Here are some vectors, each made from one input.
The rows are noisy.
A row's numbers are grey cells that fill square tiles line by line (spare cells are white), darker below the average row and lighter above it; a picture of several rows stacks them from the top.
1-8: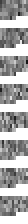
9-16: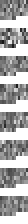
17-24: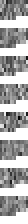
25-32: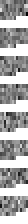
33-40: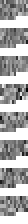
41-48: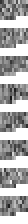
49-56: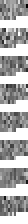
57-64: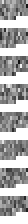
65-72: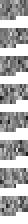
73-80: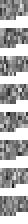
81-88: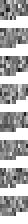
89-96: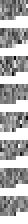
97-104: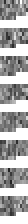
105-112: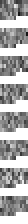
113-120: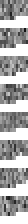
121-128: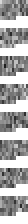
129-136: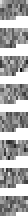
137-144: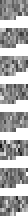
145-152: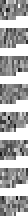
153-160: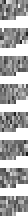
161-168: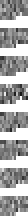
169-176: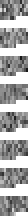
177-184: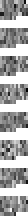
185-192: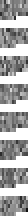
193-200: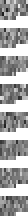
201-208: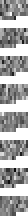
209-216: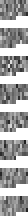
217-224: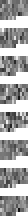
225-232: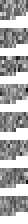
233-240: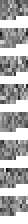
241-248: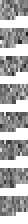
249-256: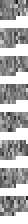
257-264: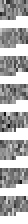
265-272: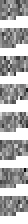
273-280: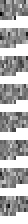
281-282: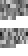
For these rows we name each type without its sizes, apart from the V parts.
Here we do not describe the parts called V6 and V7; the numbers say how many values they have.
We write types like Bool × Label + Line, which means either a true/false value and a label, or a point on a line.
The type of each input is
(Line + V6) × (Line + V7).
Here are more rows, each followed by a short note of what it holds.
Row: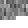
a point on each of two lines
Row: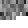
a point on each of two lines
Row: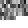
a point on each of two lines
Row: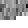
a value of V6 and a value of V7
